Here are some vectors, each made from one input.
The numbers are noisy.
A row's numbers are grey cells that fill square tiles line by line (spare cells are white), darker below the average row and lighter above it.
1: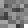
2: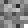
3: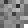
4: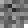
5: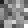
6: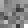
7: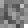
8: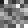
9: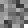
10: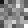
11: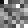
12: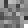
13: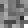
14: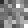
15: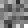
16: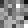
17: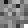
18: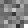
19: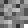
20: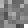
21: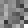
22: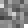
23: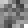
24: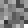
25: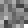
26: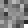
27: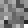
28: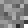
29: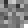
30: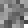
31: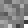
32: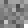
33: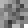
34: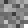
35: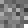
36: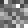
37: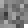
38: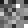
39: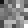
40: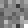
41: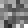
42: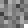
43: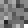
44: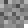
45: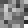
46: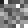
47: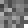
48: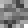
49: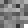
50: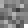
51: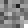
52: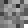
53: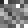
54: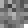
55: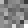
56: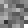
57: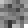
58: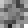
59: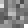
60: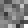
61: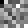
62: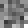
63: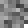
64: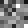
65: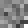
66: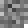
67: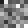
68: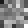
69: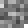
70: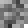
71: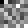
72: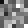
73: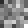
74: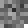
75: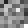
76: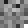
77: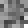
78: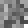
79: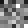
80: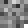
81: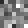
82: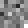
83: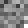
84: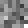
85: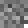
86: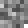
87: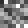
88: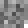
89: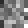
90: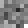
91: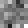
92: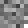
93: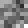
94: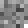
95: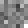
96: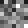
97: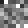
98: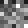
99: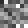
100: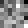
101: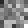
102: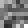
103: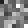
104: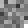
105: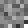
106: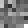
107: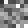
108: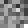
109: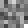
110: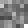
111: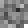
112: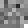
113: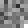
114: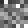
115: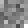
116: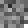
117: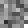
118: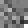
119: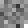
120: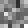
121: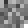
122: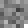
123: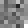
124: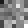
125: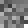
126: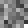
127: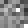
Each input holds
a point on a 6-point line, together with a list of up to two points on a 5-point line.
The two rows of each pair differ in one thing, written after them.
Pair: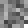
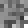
the place on the 5-point line in item 1 of the list
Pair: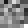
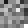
the place on the 5-point line in item 1 of the list
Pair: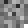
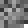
the place on the 6-point line
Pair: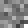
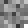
the place on the 6-point line
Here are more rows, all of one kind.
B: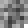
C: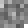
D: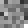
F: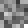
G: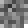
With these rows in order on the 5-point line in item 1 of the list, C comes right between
B and D.
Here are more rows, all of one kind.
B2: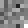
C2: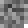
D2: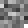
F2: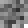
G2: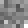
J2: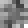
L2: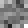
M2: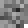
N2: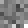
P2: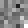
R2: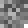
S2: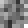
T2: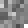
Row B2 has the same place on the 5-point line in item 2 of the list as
C2, P2, R2 and S2.
